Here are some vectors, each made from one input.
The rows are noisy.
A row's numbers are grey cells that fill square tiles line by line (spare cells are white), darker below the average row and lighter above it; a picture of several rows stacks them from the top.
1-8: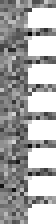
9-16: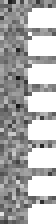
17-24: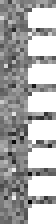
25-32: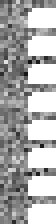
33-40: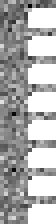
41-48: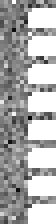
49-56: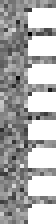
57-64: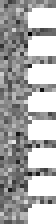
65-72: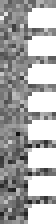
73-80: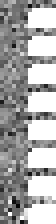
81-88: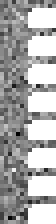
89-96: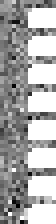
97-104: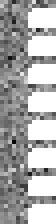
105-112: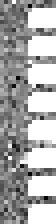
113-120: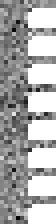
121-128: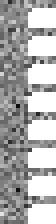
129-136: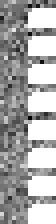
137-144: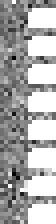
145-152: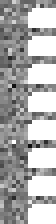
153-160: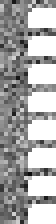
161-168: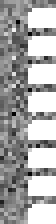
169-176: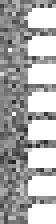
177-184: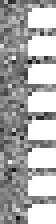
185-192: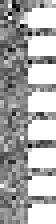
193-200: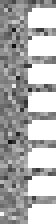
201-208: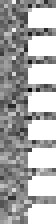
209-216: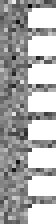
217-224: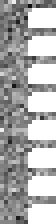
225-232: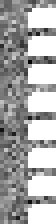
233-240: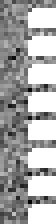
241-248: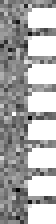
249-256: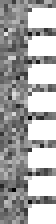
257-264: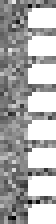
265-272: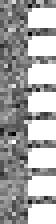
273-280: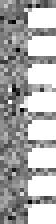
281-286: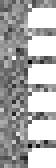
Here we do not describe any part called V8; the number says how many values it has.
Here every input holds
a list of up to two items, each one of 7 labels and a value of V8.
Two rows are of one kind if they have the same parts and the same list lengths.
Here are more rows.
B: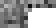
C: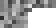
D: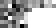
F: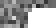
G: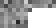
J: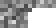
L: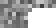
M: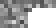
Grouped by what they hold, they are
B, F
C, G, J, L, M
D

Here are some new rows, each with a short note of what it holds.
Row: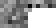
a list of one item
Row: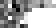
the empty list
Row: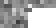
a list of two items
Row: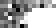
the empty list
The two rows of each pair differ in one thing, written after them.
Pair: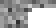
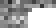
the value of V8 in item 1 of the list
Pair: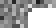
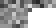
the value of V8 in item 1 of the list
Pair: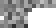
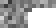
the value of V8 in item 2 of the list
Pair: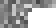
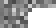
the value of V8 in item 2 of the list
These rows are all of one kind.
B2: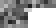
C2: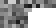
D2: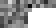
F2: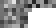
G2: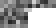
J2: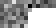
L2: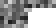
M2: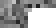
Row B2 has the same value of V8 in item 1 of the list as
G2 and L2.
